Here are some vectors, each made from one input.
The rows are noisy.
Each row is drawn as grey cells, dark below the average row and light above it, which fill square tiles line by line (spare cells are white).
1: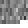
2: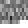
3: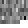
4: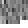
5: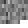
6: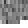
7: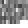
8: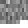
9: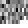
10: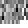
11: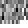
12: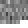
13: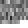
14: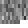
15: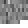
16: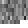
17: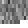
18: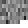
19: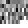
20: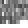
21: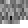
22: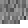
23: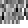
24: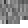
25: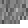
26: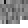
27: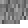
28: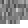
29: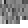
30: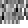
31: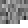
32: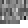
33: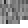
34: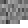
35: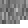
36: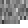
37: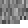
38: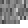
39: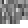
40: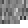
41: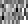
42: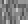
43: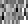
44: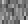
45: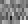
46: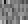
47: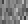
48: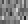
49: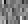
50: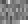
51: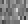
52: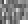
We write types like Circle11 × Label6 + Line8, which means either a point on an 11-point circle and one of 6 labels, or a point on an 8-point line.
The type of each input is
Bool × (Tree7 + Unit).
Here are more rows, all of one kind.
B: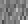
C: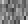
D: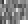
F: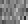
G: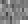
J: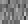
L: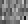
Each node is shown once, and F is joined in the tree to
B and L.
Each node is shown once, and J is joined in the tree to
B and C.
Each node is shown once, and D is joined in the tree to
G.
